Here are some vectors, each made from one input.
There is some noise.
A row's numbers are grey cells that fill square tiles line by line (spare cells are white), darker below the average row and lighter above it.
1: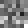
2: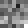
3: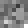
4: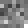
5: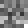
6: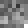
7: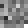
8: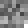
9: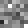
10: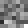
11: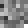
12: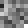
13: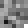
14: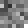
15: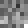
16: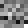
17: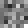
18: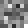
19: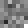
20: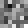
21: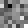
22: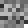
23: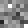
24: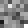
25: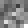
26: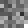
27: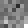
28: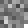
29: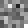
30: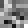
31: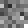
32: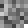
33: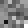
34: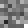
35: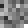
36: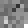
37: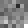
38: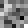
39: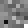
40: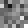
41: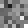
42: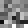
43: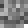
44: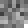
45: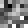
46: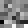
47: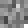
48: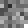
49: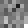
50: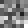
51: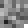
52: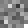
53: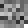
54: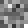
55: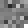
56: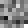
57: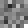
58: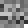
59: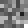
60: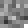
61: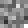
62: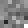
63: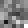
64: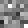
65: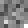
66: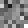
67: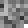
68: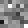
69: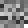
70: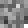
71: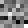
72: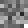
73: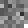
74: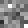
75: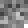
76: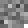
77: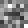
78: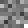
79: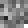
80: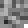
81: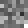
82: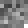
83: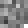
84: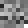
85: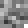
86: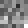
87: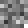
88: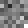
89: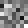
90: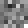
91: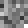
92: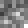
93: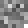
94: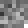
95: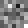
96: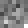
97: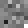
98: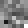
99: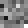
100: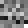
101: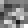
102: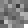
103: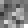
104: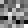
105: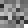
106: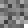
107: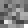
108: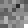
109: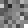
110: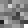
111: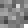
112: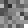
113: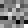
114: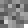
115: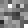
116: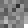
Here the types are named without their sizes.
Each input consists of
a point on a line.
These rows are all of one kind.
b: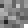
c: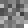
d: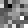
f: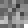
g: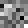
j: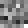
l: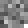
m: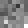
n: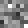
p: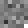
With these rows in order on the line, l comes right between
m and n.
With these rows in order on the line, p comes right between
b and d.
